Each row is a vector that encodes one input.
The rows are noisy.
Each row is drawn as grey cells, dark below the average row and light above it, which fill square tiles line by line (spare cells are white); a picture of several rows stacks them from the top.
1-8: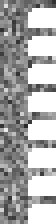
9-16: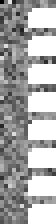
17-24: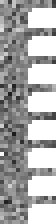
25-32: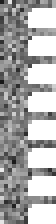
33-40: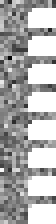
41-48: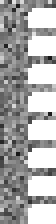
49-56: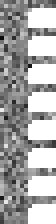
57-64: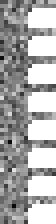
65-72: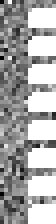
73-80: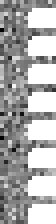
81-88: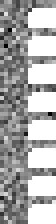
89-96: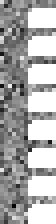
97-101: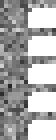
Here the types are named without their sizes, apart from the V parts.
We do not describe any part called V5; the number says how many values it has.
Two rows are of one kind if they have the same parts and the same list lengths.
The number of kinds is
3.
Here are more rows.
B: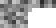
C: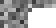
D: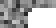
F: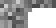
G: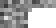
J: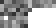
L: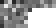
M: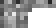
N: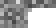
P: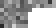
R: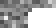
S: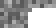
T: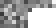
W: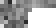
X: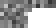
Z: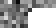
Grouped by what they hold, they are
B, G, M, R, T, W
C, D, J, P, S, Z
F, L, N, X

